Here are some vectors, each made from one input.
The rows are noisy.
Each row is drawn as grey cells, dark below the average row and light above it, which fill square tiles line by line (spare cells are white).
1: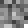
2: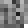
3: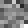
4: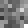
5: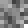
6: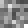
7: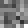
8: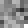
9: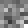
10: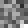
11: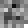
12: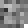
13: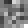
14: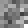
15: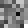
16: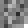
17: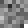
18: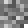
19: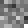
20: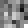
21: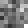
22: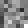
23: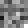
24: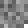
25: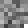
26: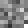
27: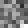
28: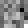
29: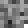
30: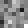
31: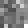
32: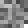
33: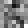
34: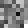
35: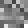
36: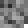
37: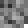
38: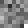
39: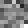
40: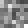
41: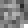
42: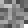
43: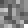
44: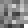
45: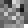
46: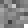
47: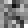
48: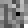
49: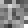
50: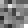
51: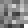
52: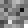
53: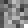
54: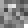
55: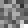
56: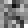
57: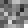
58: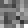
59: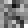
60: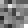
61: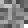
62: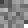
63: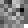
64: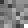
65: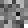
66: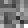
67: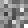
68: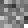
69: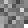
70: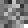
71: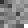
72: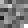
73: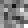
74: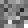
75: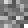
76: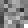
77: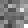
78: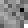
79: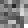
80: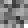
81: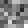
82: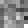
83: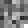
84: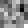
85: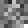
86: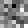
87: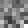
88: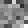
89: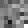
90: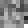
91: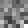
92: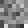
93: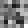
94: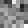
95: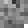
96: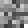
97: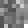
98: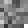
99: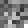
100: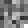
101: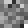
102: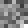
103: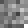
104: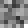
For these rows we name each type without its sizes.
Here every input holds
a label, together with either a fixed value, or four true/false values.
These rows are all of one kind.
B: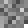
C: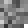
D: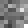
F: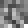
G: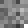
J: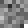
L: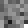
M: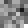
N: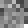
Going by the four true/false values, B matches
C, G and L.
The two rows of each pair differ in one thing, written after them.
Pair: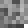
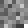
one of the four true/false values
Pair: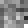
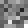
the label
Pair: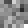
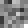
the label
